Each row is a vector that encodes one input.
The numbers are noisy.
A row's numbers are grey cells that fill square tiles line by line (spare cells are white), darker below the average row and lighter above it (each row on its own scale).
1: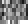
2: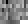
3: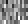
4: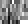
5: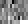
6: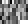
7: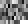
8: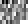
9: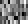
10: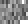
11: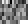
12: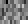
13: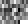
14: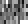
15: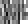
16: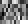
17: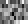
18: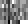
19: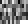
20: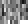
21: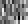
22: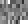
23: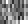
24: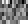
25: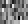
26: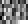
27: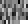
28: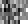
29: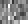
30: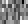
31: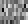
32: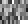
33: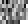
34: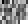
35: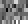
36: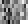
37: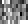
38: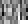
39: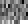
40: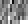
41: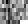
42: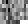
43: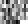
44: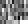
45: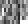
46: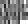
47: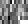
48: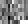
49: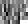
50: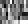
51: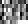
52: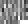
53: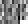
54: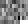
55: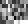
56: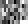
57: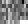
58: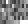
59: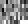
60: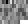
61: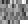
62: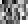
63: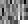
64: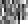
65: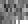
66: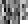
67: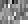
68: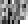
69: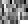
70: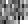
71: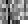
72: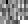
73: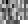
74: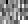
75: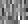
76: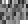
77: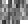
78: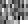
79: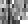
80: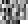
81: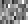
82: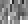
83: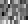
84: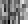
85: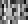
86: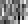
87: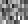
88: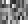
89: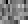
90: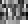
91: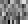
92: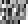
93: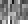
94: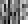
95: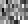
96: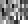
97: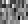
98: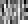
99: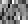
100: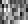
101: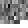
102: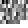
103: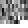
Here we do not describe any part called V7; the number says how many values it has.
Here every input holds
a value of V7, together with either one of 5 labels, or a point on a 5-point line.
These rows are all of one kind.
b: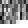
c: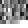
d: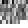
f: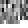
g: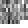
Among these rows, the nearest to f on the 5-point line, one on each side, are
b and d.
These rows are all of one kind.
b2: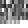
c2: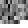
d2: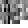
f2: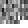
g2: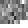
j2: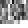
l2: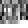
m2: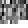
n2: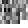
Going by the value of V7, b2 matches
d2, f2 and n2.
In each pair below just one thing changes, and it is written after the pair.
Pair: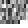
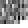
the value of V7
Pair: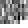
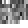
the value of V7
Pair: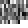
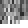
the value of V7
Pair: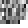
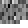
the label
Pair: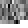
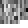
the value of V7
